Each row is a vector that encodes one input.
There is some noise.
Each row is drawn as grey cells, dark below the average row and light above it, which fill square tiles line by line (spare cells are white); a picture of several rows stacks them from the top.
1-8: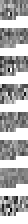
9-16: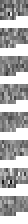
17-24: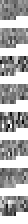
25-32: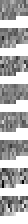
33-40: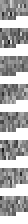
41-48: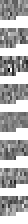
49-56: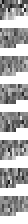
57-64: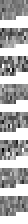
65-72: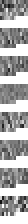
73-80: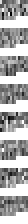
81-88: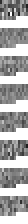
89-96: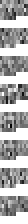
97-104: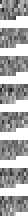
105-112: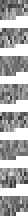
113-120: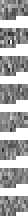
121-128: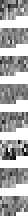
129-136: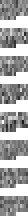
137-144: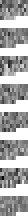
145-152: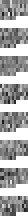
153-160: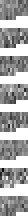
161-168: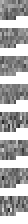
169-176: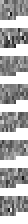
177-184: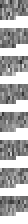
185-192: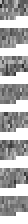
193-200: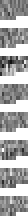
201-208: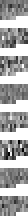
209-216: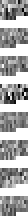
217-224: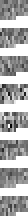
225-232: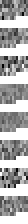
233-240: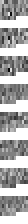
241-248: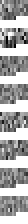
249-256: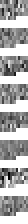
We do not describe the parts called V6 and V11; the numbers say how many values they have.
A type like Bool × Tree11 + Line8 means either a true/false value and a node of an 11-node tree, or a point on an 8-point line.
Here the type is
(Circle9 + Unit) × V11 + Line10 × V6.
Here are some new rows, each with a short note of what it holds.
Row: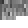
a value of V11
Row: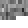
a point on a 9-point circle and a value of V11
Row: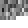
a value of V11
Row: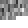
a point on a 10-point line and a value of V6
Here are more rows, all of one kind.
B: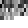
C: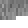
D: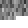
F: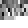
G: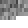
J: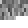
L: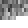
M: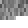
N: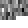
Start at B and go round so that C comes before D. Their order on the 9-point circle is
B, C, D, J, M, F, L, G, N.
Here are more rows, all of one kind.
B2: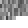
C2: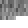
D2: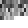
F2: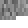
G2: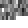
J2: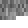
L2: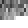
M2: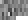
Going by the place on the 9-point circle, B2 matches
D2 and L2.
